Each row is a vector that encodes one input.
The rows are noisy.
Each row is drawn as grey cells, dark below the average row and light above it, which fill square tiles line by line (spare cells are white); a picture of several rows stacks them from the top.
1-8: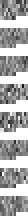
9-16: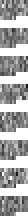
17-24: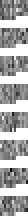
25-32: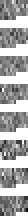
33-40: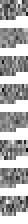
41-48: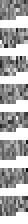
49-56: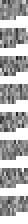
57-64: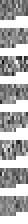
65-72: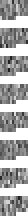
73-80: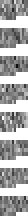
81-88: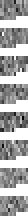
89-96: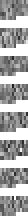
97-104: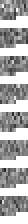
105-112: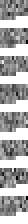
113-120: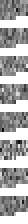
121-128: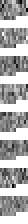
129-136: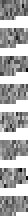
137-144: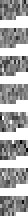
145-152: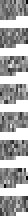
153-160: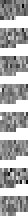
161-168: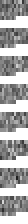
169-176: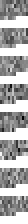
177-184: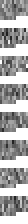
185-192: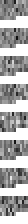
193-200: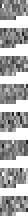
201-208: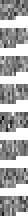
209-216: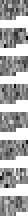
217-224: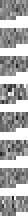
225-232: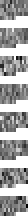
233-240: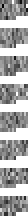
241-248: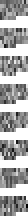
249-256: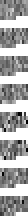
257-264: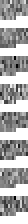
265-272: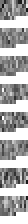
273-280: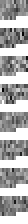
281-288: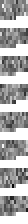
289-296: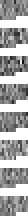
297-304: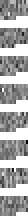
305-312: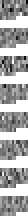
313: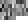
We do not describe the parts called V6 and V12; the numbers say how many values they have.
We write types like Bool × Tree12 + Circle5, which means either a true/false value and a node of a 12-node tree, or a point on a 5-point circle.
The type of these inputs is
((Bool × Bool × Bool × Bool + V12) × Label7 + V6) × Label7.
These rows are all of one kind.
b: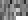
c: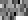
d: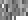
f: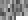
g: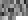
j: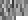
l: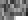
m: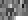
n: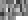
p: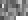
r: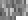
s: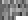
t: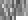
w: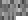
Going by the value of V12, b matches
j, p, s and w.
